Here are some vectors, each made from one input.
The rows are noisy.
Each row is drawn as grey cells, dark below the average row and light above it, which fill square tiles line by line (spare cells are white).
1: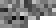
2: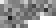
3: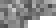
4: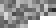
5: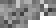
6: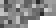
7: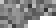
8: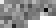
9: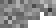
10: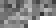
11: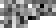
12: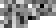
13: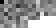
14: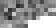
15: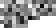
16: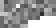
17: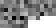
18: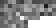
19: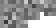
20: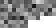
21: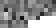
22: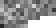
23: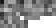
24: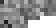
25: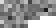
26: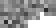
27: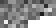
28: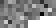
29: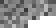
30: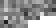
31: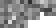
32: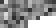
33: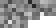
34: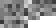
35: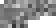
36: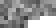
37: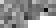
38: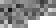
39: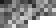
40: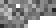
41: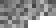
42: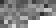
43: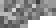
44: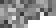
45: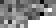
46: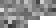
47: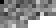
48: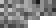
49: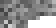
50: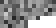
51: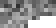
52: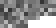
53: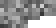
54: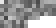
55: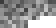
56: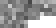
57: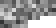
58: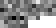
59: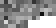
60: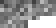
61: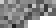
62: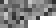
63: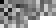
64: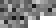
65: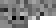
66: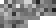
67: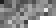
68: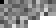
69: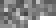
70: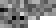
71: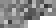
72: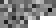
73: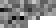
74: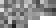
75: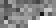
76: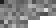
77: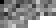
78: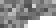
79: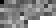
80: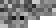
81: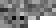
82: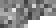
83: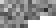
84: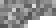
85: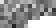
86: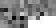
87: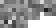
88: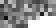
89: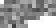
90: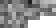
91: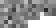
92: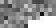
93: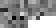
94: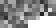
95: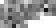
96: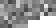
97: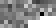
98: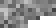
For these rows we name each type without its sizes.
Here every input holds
a list of points on a circle.
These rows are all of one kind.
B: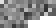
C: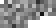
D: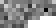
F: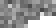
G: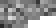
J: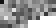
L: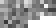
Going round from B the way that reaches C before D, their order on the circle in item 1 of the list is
B, C, G, J, L, F, D.
